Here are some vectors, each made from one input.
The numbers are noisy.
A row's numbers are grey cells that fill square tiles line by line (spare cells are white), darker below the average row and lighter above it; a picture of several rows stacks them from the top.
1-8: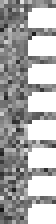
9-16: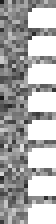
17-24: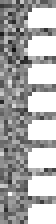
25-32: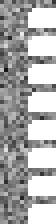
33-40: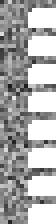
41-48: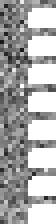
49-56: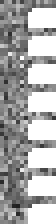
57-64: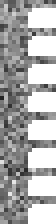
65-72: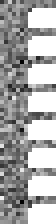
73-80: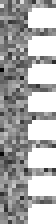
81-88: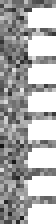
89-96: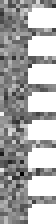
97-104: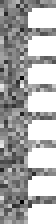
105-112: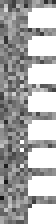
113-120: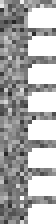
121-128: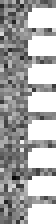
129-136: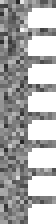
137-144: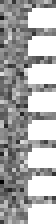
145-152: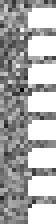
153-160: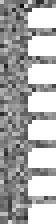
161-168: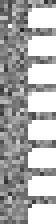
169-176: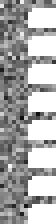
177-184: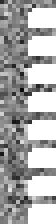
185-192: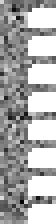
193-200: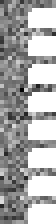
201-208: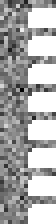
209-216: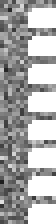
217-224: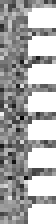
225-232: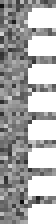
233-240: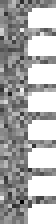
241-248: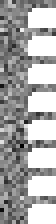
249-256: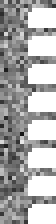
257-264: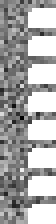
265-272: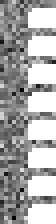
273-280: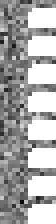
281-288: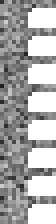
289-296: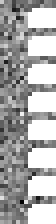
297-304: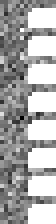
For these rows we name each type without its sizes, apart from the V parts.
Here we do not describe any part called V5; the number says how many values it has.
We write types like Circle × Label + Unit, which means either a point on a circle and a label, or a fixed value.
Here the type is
Bool × Bool × Bool + Label + Line + V5 × V5.
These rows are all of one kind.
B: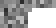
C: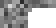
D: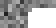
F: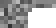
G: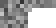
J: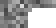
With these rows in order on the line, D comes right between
C and F.
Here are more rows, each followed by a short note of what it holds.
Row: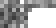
a label
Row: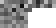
three true/false values
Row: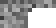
two values of V5
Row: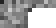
two values of V5
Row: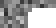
a point on a line
